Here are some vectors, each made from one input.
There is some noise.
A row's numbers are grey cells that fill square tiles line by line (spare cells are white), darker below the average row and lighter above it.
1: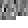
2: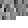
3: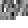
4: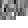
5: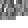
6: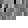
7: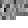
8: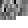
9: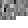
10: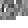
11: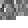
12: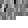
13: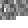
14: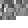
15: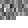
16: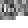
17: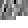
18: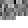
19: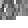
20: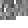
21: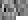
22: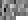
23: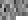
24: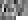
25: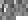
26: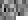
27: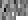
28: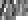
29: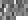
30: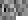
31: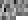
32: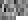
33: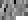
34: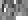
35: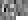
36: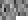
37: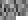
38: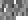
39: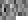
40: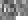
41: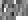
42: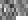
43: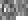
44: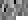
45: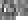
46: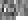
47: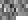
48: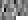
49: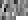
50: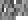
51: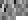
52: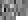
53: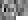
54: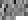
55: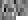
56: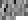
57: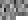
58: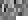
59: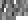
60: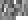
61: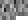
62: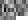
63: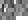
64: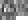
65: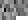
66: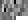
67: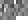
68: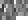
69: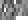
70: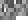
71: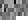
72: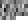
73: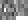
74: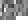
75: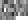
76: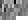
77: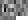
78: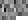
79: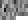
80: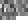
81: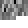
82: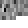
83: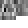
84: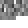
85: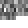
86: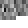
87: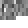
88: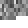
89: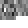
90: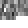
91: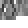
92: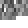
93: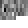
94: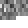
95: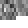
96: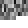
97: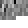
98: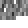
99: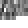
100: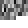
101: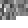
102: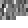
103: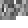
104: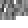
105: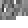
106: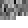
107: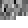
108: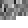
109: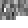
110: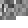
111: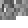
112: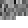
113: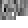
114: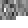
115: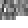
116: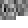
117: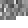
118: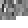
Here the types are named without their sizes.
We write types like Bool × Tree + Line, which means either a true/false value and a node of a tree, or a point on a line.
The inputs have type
Bool × (Circle + Line).
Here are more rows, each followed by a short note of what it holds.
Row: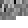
a point on a circle and a true/false value
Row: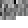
a point on a circle and a true/false value
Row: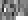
a point on a circle and a true/false value
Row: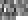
a point on a circle and a true/false value
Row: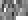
a point on a line and a true/false value
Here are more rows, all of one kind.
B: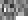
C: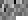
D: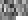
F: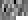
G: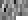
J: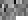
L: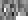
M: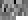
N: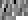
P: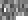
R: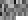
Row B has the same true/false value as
D, L and P.
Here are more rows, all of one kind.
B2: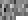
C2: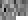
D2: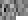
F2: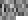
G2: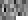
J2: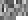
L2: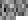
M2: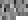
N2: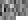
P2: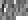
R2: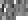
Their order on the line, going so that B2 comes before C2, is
B2, N2, D2, J2, L2, F2, R2, C2, P2, M2, G2.
